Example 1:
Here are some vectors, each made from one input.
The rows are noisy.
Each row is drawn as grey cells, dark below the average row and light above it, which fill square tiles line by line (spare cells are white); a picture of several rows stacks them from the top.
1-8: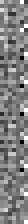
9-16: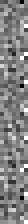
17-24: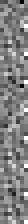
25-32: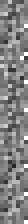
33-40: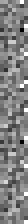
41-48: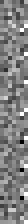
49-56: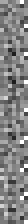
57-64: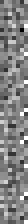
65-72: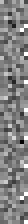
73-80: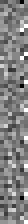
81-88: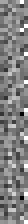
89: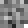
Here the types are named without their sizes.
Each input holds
three true/false values.
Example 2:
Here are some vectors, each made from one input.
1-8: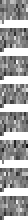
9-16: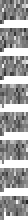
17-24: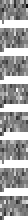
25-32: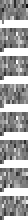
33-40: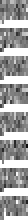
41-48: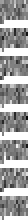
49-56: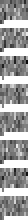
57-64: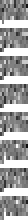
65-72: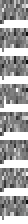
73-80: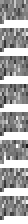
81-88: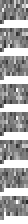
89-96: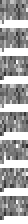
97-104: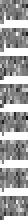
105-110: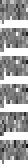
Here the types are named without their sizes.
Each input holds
three true/false values.
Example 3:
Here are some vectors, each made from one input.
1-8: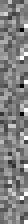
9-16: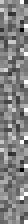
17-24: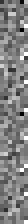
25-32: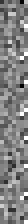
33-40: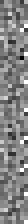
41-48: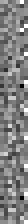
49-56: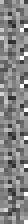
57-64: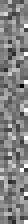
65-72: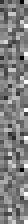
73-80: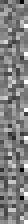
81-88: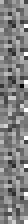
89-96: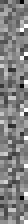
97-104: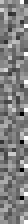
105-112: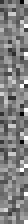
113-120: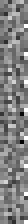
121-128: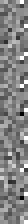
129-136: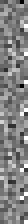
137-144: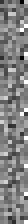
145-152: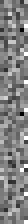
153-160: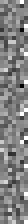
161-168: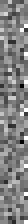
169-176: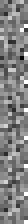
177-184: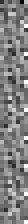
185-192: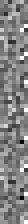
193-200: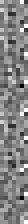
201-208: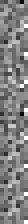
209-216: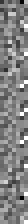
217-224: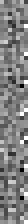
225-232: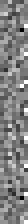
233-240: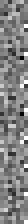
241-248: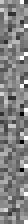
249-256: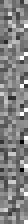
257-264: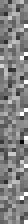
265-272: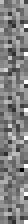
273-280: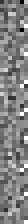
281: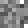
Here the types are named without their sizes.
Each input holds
three true/false values.
